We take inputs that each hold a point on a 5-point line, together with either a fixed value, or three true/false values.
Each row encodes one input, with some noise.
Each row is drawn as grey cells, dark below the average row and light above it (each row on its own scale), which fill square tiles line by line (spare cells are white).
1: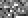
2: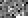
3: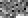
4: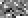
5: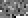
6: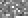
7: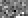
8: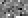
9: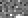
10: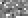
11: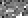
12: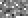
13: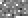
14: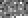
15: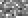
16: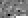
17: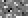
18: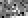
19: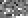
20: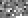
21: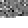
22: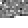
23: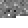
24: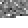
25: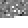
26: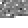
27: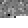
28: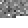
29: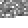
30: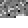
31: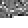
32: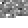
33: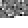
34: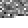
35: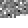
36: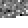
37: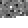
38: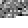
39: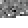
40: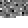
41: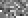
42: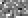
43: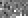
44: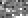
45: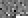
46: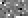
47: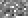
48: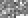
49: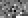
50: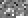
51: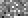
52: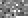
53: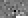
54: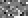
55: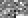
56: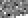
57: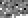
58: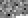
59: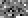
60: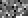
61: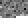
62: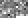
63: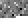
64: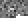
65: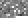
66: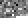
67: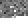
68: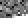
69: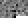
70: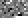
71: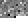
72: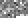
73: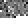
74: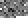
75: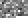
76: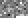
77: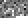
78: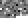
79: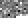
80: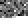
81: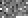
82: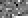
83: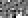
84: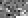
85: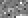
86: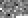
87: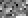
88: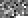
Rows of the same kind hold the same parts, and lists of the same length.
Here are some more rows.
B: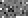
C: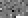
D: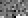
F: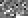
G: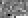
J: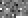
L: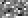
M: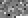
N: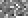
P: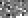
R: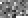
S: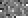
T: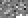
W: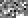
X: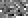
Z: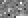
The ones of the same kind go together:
B, C, D, F, J, L, P, R, T, W
G, M, N, S, X, Z

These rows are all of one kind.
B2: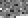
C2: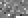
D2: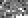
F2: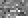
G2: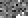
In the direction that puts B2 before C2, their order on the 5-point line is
B2, D2, F2, C2, G2.
